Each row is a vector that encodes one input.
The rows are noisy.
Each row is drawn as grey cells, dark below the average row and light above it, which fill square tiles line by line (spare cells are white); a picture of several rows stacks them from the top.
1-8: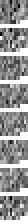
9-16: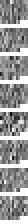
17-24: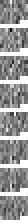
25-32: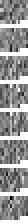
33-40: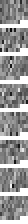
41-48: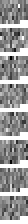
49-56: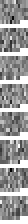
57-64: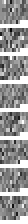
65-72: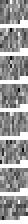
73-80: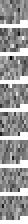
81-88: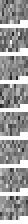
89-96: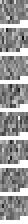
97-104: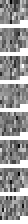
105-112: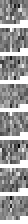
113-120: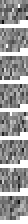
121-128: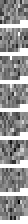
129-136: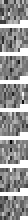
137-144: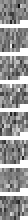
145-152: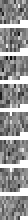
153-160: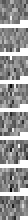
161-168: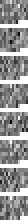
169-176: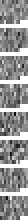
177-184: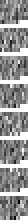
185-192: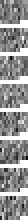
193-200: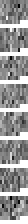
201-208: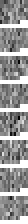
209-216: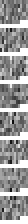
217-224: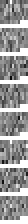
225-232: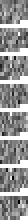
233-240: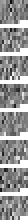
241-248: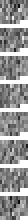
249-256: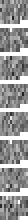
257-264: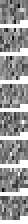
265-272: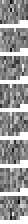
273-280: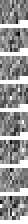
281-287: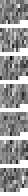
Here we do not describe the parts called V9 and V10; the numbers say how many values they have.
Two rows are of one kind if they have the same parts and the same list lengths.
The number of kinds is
2.
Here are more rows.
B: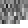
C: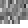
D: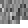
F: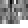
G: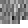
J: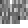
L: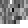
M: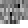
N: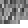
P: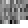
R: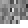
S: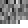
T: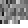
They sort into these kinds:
B, D, G, J, L, S
C, F, M, N, P, R, T

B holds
a node of a 13-node tree, a true/false value and a value of V9.
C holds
a node of a 13-node tree and a value of V10.
